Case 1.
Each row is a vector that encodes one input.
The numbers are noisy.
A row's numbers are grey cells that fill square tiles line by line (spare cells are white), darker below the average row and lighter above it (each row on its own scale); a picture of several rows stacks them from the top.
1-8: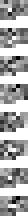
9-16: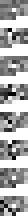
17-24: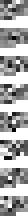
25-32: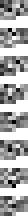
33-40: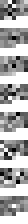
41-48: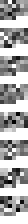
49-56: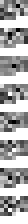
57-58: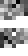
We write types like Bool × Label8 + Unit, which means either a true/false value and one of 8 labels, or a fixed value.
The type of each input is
Bool × Bool × Bool × Bool.
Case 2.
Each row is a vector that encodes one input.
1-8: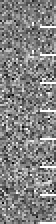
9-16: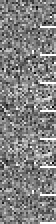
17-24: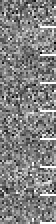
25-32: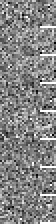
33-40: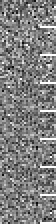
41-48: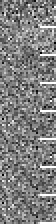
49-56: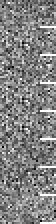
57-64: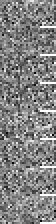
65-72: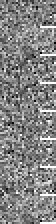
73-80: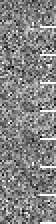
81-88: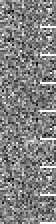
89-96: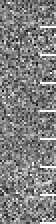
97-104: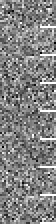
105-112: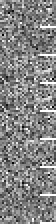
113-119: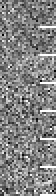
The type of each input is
Line10.
